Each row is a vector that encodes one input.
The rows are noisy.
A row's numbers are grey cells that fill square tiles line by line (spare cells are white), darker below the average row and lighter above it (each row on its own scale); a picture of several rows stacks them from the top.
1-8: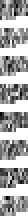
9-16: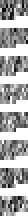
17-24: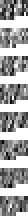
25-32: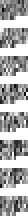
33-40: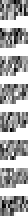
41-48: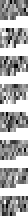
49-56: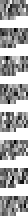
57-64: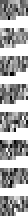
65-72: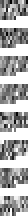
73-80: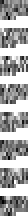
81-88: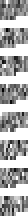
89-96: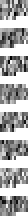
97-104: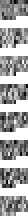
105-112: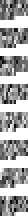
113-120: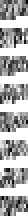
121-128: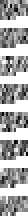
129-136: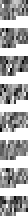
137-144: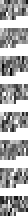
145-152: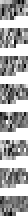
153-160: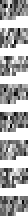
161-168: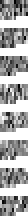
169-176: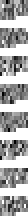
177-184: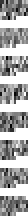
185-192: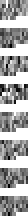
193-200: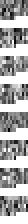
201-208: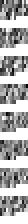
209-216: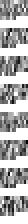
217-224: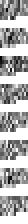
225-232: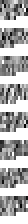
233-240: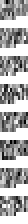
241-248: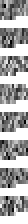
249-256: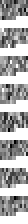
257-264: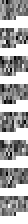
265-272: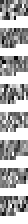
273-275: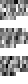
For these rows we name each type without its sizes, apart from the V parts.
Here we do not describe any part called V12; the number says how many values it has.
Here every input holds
either a point on a line and a true/false value, or a value of V12.
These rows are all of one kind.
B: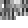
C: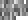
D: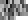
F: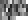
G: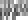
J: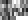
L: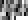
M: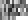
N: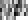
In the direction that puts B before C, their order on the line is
J, G, L, M, N, F, B, C, D.
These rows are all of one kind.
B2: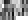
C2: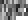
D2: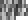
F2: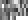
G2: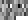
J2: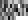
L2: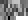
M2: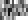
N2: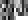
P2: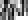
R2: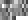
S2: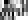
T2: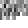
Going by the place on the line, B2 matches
M2, P2, S2 and T2.
